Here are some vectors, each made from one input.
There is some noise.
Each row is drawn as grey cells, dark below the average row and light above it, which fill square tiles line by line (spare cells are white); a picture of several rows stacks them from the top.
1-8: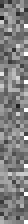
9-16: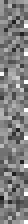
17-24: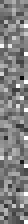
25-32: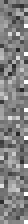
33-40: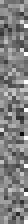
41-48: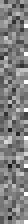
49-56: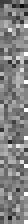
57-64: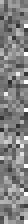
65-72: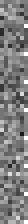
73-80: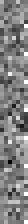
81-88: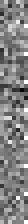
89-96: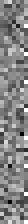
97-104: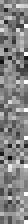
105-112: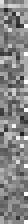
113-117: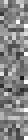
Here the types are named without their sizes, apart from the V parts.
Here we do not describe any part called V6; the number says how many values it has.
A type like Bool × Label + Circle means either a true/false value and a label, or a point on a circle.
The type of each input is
Tree × (Tree + V6).
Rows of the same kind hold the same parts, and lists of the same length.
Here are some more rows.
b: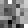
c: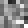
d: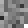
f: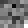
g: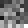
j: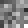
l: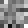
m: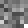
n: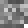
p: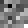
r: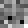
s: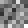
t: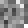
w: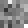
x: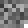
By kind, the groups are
b, f, j, l, p, r, w
c, d, g, m, n, s, t, x

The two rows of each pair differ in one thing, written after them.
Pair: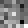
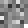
the node of the tree
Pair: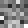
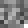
the node of the tree
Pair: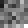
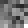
the value of V6
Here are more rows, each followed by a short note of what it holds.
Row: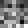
a node of a tree and a value of V6
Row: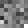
a node of each of two trees
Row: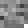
a node of each of two trees
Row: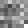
a node of a tree and a value of V6
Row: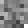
a node of each of two trees
